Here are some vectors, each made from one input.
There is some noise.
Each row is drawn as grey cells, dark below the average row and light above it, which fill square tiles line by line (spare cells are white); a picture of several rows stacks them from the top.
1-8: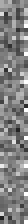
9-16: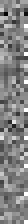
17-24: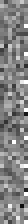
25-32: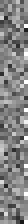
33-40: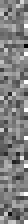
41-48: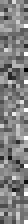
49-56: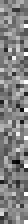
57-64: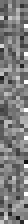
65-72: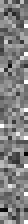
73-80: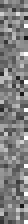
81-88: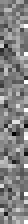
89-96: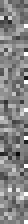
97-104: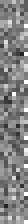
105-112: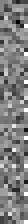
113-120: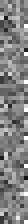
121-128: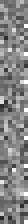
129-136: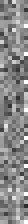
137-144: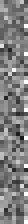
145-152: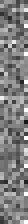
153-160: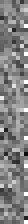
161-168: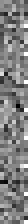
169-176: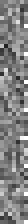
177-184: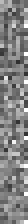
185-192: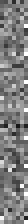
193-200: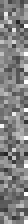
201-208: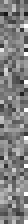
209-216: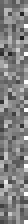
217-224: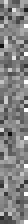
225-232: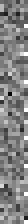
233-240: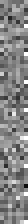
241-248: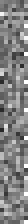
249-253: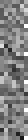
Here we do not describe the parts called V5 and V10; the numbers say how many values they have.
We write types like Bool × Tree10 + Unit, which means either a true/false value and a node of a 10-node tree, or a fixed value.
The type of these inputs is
Bool × Bool × Bool × V5 + (Line7 + Line8) × V10.
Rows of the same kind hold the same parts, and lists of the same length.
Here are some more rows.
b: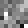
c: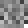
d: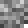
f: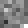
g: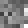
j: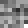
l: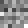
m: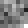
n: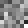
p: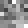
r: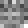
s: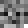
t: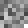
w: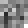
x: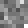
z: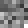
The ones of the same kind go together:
b, c, d, f, g, j, n, t, x
l, p, r, z
m, s, w

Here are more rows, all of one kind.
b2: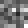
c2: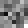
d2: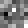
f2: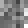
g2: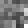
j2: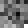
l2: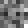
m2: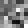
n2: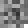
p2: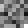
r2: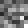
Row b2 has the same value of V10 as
f2, g2 and l2.
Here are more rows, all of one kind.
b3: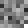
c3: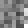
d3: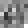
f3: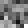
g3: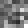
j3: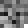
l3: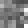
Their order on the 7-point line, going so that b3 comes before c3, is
b3, d3, c3, l3, f3, g3, j3.
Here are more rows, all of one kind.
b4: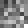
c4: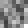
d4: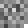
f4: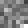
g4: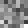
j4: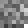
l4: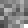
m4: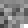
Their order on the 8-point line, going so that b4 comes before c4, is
g4, b4, d4, m4, l4, j4, f4, c4.
